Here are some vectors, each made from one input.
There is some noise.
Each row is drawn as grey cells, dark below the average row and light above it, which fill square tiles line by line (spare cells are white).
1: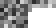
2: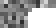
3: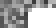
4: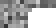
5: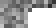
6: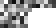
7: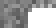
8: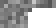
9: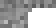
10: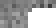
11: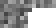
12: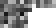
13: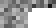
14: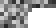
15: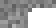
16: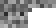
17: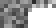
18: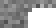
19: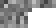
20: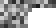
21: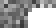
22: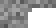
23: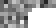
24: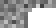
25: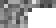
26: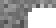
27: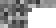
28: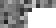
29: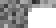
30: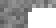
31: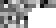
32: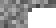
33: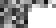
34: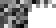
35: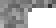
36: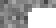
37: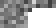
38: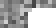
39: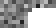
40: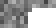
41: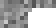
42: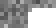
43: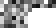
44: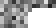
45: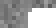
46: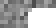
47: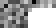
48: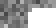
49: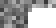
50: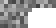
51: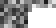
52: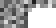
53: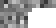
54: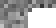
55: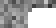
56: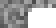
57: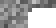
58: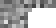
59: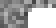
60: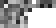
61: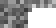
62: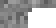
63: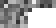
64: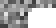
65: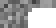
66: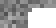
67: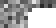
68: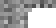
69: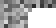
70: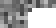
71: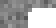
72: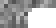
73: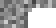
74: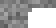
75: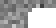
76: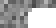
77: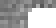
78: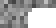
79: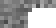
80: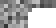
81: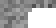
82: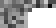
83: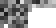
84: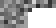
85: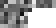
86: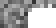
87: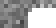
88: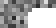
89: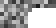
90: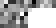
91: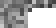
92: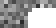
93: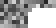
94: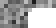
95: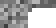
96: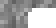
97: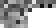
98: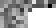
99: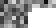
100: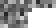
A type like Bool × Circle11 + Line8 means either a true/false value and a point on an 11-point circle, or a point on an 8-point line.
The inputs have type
Circle13 + Tree13.
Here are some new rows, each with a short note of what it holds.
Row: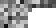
a node of a 13-node tree
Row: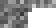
a node of a 13-node tree
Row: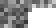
a node of a 13-node tree
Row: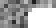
a point on a 13-point circle
